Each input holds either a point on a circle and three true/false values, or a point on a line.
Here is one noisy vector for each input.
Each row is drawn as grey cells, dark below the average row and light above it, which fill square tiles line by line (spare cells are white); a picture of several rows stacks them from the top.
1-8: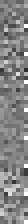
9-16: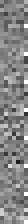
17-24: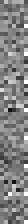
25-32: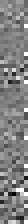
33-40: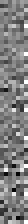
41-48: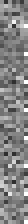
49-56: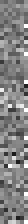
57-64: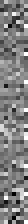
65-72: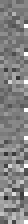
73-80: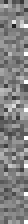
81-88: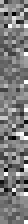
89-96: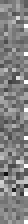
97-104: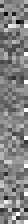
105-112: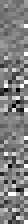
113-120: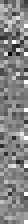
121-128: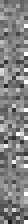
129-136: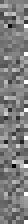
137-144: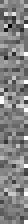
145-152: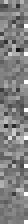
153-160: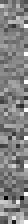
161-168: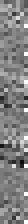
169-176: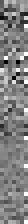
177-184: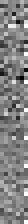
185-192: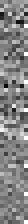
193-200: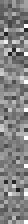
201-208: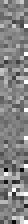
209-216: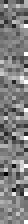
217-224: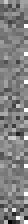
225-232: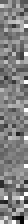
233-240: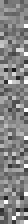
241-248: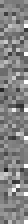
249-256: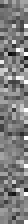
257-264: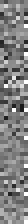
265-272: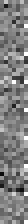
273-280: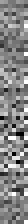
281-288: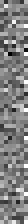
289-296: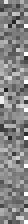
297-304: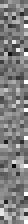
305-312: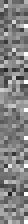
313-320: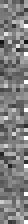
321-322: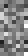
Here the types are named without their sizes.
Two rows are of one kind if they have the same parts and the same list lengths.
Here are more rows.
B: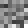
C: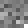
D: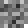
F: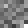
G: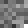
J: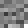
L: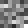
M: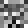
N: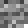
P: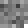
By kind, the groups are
B, C, D, F, G, J, N, P
L, M

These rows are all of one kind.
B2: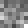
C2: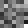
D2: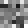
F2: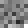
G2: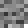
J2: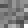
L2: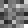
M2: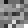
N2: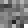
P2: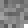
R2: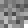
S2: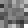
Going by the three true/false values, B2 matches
G2, M2, N2 and P2.
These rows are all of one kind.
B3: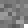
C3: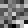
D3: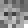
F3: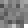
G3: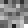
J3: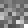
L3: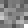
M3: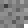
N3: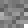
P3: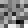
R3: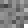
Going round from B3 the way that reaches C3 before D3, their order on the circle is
B3, M3, P3, L3, C3, G3, F3, N3, J3, D3, R3.
